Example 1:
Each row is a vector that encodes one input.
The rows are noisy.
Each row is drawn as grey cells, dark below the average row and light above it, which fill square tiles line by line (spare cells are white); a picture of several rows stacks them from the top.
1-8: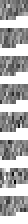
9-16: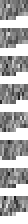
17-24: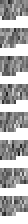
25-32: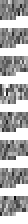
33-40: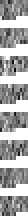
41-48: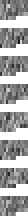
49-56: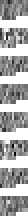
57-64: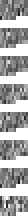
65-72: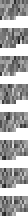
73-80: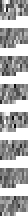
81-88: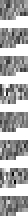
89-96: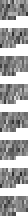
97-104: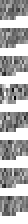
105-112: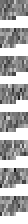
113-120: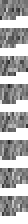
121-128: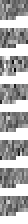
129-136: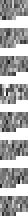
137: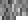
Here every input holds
a true/false value, together with either a fixed value, or a node of a 13-node tree.
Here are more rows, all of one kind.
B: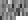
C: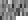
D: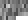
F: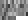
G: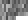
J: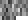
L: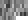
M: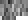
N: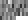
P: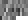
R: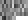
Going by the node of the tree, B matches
C, F and N.
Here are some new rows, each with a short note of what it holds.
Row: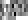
a true/false value
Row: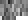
a node of a 13-node tree and a true/false value
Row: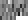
a node of a 13-node tree and a true/false value
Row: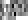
a true/false value
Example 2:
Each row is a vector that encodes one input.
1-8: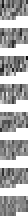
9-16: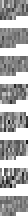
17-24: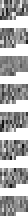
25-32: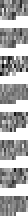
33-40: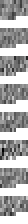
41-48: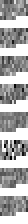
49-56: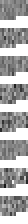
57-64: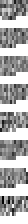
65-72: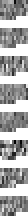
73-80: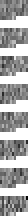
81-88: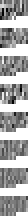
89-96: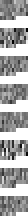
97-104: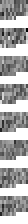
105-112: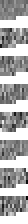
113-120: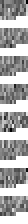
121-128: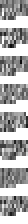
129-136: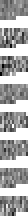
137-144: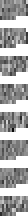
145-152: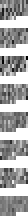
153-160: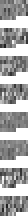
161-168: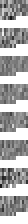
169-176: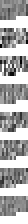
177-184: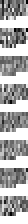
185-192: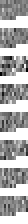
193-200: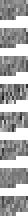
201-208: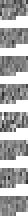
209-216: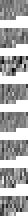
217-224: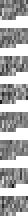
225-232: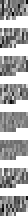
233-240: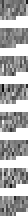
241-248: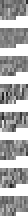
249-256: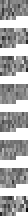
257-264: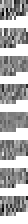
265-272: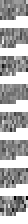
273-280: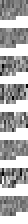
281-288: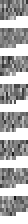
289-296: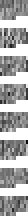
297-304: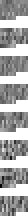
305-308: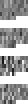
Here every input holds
one of 10 labels and a true/false value.
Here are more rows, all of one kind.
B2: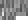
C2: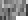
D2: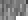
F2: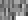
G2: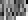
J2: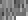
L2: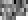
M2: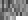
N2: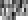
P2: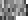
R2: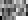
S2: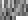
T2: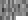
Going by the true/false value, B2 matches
D2 and M2.
